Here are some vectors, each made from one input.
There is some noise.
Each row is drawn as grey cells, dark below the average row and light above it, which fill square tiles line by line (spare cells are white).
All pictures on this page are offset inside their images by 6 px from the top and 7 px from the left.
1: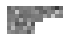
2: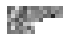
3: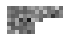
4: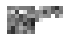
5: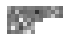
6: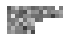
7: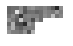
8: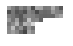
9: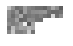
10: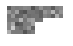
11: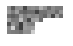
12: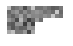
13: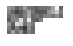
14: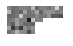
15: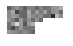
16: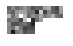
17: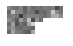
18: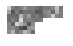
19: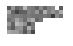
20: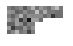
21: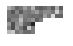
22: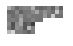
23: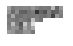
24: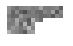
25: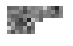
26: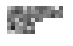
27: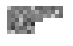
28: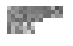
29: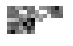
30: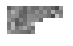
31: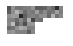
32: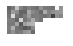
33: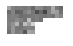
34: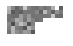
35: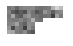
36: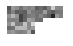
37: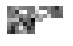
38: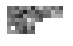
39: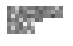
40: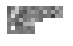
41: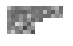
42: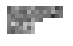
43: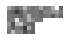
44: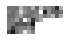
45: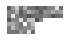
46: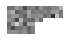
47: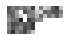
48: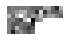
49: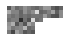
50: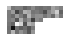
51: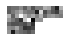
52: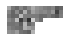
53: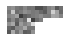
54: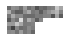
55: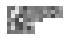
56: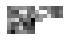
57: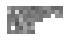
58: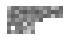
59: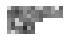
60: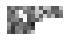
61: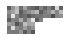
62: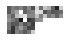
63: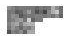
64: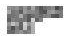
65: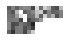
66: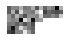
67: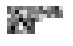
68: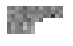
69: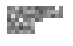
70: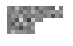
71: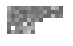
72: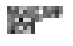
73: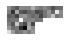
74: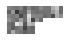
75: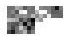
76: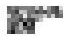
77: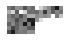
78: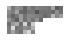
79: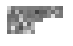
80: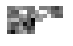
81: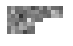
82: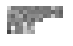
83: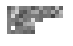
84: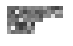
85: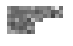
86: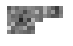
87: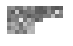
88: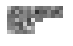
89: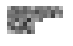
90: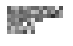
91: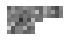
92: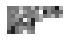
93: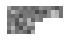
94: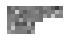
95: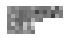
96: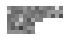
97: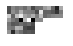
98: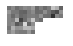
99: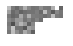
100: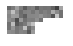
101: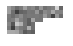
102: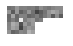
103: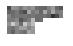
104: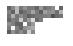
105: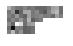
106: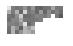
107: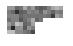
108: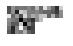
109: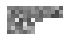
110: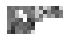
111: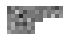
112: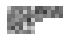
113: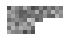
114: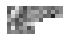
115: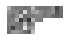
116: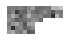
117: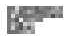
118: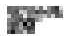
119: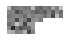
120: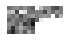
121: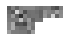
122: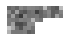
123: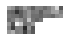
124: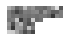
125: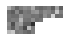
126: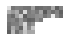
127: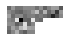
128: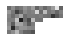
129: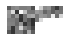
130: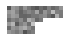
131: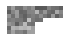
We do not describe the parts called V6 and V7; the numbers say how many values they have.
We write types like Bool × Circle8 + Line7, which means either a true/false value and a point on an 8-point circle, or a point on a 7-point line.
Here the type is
(Bool × Bool × Bool + Line4) × V7 + V6.
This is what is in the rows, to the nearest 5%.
About 20% of them hold a value of V6. The rest hold a value of V7, together with either a point on a 4-point line, or three true/false values.
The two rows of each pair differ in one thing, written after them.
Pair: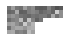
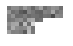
the value of V7
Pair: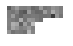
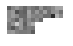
one of the three true/false values
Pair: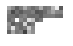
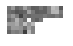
one of the three true/false values
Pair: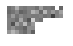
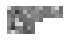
the value of V7
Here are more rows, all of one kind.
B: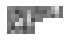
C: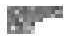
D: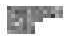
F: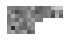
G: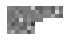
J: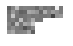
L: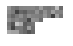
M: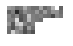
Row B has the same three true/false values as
D and F.
